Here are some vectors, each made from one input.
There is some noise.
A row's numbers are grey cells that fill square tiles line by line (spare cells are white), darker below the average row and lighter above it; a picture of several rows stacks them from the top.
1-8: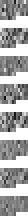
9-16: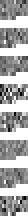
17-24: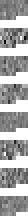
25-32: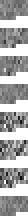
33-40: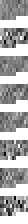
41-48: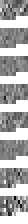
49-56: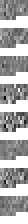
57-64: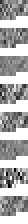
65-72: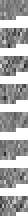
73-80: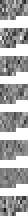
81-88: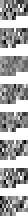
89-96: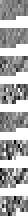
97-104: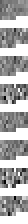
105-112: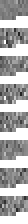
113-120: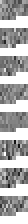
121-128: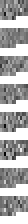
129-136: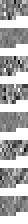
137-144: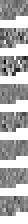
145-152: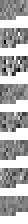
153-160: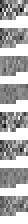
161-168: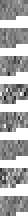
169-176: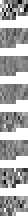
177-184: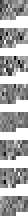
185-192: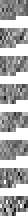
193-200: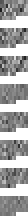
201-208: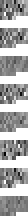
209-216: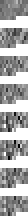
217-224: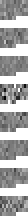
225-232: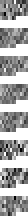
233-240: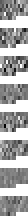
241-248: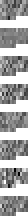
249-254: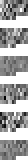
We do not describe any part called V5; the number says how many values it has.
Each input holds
one of 6 labels, a point on a 7-point line and a true/false value, together with either a node of a 10-node tree, or a value of V5.
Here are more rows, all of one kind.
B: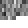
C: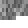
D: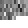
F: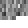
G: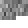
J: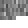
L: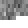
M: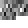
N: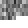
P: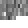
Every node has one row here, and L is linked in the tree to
B and P.
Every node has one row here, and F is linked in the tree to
B and D.
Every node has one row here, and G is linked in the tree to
P.
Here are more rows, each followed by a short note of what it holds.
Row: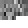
one of 6 labels, a point on a 7-point line, a true/false value and a value of V5
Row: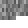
one of 6 labels, a point on a 7-point line, a node of a 10-node tree and a true/false value
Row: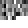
one of 6 labels, a point on a 7-point line, a true/false value and a value of V5
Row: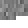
one of 6 labels, a point on a 7-point line, a node of a 10-node tree and a true/false value
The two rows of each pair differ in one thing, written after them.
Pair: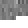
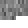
the true/false value
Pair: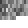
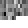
the label
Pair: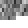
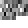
the label
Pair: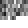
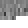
the place on the 7-point line
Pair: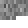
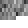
the place on the 7-point line
